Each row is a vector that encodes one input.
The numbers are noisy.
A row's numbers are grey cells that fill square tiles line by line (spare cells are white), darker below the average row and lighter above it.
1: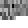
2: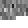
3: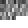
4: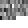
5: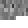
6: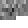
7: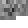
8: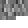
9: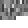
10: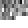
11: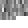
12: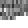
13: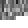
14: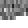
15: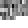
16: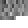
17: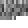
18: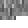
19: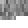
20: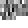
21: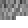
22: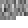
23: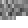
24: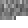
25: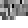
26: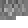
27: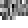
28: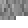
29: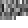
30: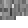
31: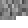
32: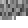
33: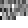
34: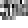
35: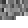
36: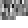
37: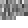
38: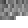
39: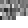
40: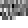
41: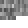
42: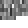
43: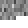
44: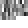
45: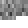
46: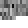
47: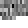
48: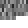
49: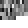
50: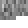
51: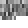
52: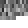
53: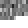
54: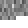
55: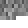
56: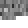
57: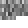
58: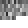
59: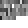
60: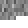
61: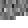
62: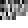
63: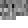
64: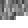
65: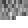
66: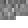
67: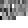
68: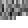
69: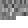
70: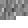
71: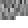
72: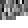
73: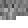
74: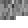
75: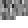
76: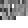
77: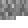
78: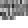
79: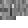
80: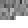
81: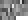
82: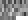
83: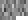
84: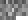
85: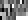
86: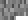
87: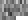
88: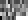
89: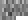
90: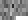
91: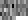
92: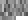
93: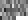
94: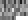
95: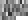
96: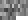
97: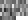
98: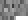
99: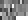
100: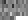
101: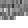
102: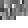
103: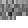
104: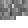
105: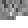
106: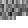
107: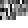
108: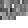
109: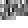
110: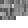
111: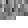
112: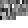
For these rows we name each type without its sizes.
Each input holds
a point on a line, together with either a label, or a point on a line.
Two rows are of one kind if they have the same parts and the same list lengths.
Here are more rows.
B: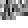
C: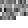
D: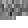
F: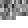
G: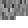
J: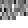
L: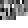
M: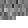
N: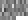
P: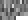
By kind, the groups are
B, C, D, J, L, N, P
F, G, M

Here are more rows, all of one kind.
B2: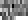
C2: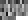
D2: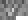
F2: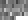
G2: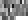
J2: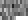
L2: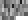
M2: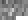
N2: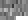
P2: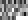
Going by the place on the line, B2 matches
G2, J2 and L2.
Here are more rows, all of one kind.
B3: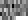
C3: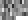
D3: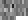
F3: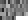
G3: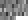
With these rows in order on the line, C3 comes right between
D3 and G3.
